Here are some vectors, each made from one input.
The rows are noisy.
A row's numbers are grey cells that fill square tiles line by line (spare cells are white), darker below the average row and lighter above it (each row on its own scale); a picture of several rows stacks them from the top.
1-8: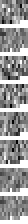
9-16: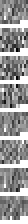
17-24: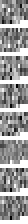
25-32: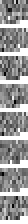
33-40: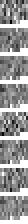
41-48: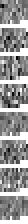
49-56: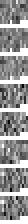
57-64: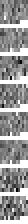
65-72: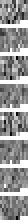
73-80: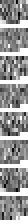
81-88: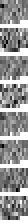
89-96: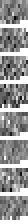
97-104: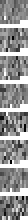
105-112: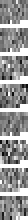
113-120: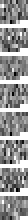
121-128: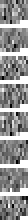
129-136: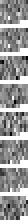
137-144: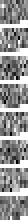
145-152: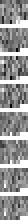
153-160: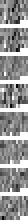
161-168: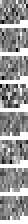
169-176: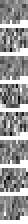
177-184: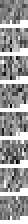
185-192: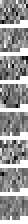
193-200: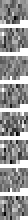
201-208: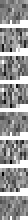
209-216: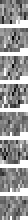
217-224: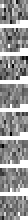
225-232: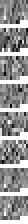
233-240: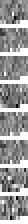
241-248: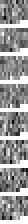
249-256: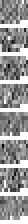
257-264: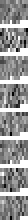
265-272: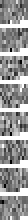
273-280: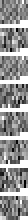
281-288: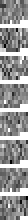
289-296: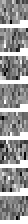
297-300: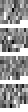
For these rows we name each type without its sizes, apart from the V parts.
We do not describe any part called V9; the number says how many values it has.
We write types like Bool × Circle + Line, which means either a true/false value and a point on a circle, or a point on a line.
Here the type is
(Label + Line) × V9.
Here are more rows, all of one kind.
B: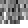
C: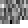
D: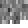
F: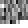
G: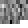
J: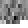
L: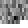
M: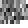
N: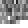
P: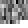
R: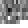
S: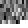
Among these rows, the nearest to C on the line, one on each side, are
D and L.
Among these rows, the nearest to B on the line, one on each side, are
F and N.
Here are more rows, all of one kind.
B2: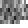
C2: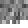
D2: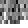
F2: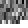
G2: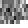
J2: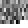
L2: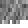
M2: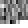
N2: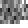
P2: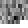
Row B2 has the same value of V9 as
G2, J2 and N2.
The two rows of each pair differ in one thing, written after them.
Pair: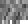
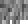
the place on the line
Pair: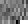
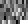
the place on the line
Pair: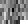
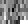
the place on the line
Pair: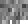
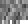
the place on the line
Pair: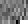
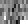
the value of V9
